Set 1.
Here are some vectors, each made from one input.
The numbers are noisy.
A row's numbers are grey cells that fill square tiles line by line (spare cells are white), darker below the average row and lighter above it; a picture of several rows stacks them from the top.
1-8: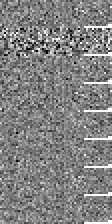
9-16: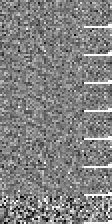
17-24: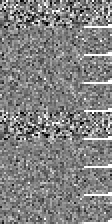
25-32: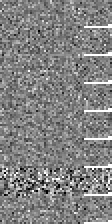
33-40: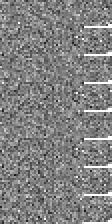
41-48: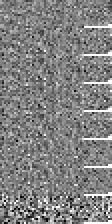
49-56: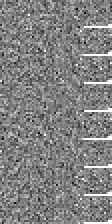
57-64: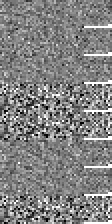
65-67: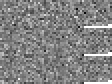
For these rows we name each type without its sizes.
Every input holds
a list of points on a line.
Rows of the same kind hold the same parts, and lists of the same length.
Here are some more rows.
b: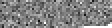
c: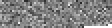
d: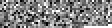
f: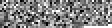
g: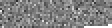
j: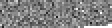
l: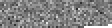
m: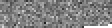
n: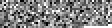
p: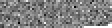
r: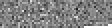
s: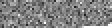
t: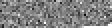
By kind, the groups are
b, j, p, s, t
c, g, l, m, r
d, f, n

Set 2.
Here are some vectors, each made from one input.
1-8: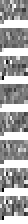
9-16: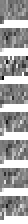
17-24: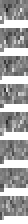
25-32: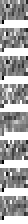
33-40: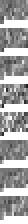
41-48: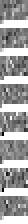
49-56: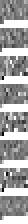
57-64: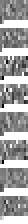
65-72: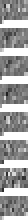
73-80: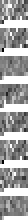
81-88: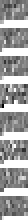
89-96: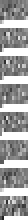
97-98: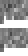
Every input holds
either a point on an 11-point line and a point on a 13-point line, or a node of a 12-node tree.
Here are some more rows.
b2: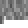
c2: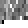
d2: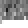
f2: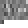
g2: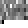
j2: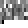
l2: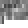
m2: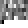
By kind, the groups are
b2, d2, f2, l2
c2, g2, j2, m2

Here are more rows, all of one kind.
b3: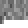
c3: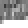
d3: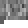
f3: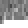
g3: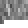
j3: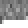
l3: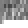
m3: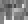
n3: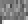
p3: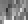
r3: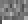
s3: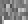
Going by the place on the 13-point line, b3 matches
g3, m3 and p3.
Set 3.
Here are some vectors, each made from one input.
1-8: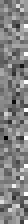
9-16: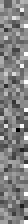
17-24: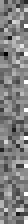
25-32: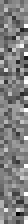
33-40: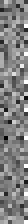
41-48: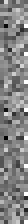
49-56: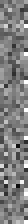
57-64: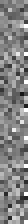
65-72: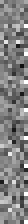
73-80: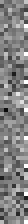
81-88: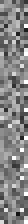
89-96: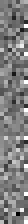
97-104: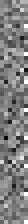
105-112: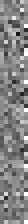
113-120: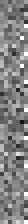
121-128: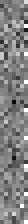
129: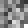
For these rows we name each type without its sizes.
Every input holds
either a point on a line, or a node of a tree.
